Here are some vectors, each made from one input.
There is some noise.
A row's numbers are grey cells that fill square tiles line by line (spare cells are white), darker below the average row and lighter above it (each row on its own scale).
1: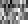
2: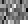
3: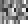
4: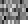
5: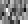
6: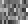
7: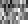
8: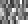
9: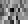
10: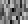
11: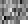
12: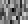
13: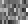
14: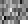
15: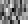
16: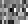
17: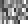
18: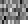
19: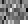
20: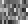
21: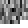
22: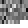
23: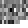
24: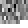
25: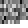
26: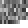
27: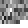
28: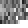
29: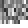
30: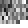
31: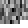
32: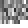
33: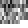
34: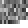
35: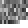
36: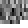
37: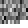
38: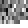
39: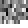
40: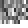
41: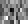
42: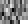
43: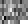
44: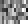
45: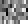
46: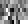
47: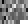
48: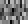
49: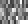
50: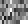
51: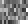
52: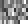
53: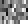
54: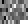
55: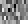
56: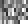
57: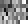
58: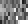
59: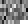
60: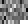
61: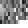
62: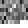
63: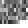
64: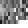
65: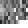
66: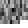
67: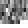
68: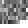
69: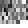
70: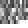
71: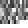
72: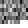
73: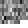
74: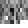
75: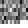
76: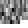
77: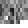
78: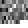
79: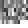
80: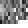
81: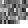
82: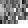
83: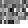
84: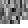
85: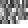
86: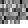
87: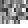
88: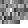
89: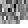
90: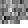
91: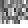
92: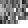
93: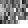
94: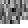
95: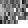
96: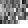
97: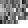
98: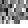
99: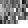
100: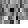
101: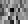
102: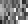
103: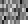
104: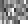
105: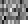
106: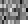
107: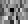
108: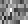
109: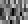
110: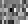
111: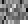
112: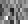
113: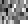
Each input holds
a list of up to two points on a 5-point line.
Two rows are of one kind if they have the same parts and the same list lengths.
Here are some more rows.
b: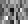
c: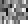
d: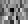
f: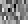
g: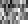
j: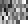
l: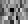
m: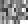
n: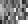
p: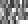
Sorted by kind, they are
b, c, d, j, l, m
f
g, n, p

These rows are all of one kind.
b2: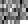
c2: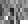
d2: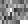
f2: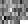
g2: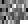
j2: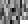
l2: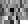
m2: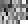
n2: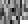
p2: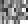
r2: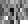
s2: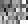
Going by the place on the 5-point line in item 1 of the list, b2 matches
d2, f2 and g2.
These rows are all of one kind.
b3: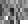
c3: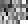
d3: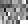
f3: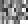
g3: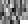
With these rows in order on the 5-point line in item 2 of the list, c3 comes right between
b3 and f3.
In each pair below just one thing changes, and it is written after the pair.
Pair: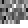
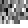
the place on the 5-point line in item 1 of the list
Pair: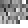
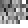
the place on the 5-point line in item 2 of the list
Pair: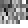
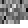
the place on the 5-point line in item 1 of the list
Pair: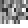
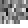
the place on the 5-point line in item 2 of the list
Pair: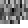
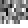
the place on the 5-point line in item 1 of the list
